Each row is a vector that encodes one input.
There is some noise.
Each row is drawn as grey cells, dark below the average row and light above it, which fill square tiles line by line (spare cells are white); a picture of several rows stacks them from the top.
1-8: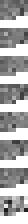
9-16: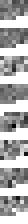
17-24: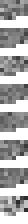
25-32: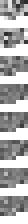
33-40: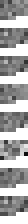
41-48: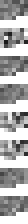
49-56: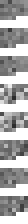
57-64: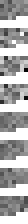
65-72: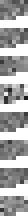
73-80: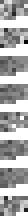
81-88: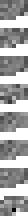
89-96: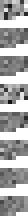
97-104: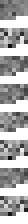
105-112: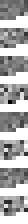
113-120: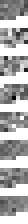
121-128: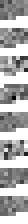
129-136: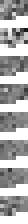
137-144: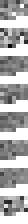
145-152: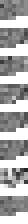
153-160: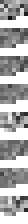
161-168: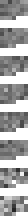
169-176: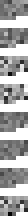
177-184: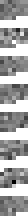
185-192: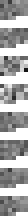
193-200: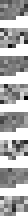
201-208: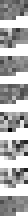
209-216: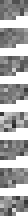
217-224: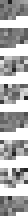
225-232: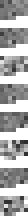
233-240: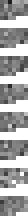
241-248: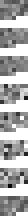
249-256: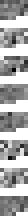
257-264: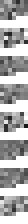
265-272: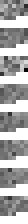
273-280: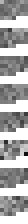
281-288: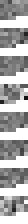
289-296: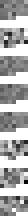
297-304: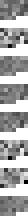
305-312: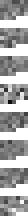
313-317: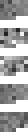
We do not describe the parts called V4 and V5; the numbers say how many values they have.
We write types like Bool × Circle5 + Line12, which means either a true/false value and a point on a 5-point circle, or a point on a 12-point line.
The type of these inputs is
Bool × (Circle10 + V4) + V5.
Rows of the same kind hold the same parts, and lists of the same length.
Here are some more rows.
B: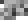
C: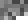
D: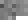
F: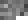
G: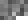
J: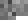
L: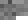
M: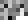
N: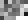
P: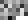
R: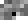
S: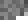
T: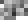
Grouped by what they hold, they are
B, M, N, P, T
C, D, F, G, J, L, S
R

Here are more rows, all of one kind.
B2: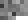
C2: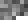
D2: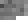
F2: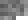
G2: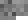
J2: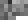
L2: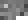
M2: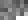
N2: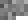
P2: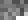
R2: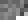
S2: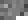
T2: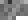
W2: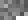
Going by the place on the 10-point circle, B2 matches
G2, J2 and S2.
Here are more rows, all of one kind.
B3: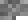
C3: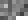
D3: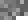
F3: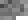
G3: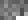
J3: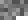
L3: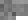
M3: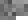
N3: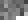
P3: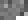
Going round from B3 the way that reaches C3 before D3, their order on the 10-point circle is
B3, F3, G3, N3, P3, M3, L3, C3, D3, J3.
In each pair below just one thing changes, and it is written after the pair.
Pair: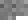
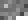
the true/false value
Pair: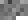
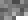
the true/false value
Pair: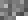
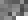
the place on the 10-point circle
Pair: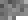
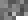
the true/false value
